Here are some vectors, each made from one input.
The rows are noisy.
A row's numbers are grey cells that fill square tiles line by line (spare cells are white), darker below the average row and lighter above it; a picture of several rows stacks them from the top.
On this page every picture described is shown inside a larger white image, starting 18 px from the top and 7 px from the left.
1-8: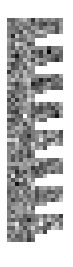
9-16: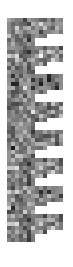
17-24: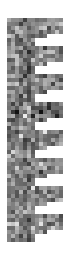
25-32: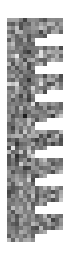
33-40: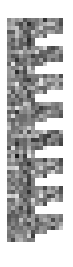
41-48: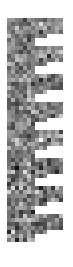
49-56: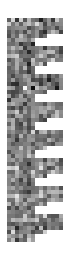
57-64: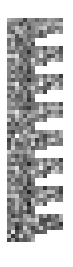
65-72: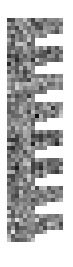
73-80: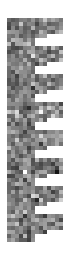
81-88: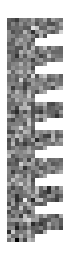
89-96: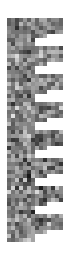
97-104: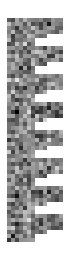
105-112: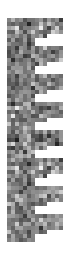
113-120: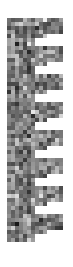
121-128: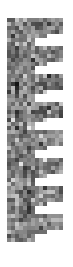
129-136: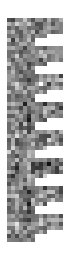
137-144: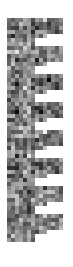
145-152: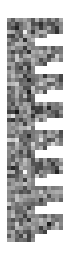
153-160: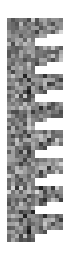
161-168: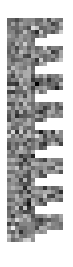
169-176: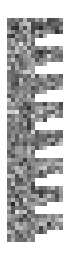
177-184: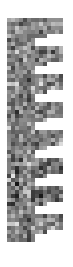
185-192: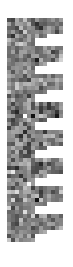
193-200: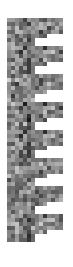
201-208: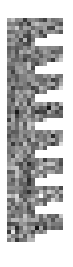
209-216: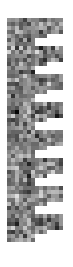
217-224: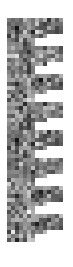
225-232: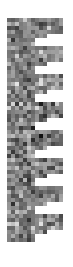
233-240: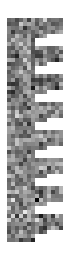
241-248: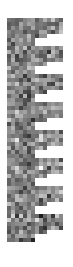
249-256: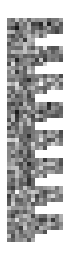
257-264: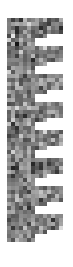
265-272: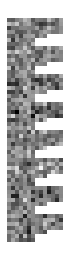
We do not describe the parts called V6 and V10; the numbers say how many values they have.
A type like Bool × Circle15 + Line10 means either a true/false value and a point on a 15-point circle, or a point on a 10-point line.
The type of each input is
(Bool × Bool × Bool + Unit) × V6 × V10 + List2(Line9).
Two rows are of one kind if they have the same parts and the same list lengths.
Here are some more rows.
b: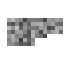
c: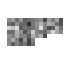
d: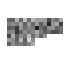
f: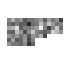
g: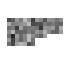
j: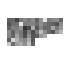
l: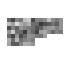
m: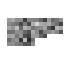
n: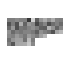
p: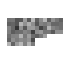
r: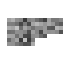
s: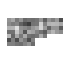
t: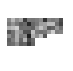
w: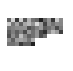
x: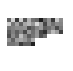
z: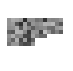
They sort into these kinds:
b, m, r, z
c, f, s, t
d, g, l
j, n, p
w, x

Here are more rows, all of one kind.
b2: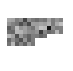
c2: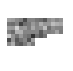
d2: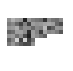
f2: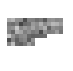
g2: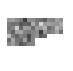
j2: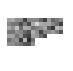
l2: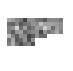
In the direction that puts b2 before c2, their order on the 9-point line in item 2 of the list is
j2, b2, d2, g2, f2, c2, l2.
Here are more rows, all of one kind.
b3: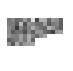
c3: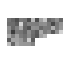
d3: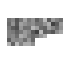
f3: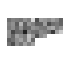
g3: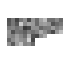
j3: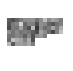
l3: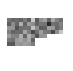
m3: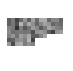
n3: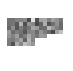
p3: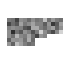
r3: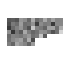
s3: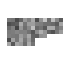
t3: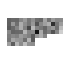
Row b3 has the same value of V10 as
f3 and n3.
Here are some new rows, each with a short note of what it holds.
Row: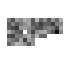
three true/false values, a value of V6 and a value of V10
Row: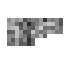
a list of one item
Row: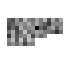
three true/false values, a value of V6 and a value of V10
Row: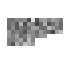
a value of V6 and a value of V10
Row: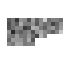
a value of V6 and a value of V10
